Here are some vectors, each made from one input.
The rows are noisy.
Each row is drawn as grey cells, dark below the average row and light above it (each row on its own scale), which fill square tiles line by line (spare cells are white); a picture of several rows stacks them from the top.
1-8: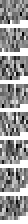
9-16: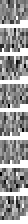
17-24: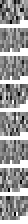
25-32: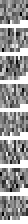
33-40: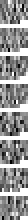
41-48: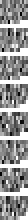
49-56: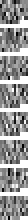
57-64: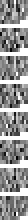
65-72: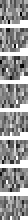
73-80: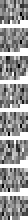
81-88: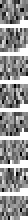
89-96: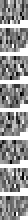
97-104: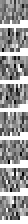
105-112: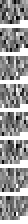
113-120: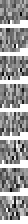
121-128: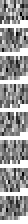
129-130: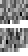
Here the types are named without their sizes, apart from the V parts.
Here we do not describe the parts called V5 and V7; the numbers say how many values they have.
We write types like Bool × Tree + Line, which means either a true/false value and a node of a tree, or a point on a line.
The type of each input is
Bool × (Tree + V5) + V7.
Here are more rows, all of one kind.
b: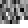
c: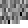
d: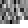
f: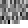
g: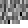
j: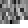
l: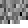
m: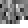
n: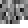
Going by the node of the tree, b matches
d, f and j.
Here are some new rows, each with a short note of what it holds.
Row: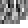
a value of V7
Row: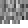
a true/false value and a value of V5
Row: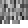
a true/false value and a value of V5
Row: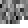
a node of a tree and a true/false value
